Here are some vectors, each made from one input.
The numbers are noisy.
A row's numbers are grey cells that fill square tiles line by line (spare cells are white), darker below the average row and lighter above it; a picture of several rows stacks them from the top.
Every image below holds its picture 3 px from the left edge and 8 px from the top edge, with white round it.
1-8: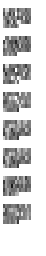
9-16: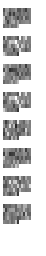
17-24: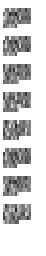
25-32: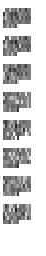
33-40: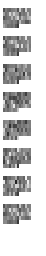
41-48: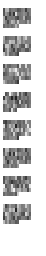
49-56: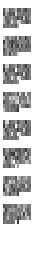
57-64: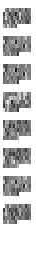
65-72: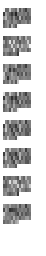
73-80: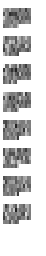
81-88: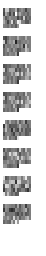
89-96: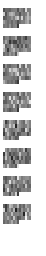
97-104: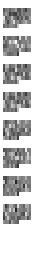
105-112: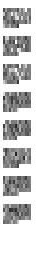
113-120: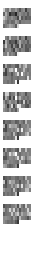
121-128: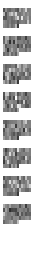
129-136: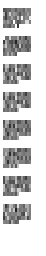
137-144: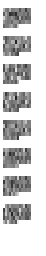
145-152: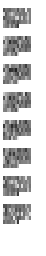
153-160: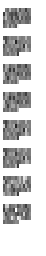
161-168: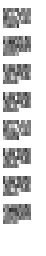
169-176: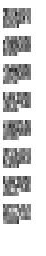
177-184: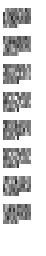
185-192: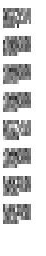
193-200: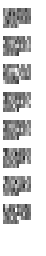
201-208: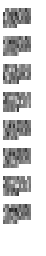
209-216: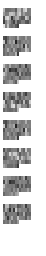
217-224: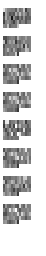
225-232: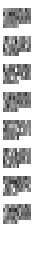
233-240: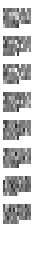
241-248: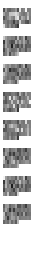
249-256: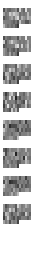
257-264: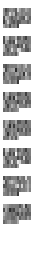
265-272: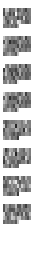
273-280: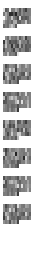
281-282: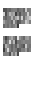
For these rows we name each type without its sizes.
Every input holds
a point on a line and a true/false value.
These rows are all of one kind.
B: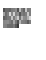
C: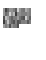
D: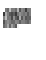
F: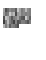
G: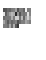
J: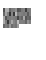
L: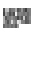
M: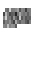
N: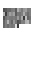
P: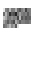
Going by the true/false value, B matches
C, F, G and N.
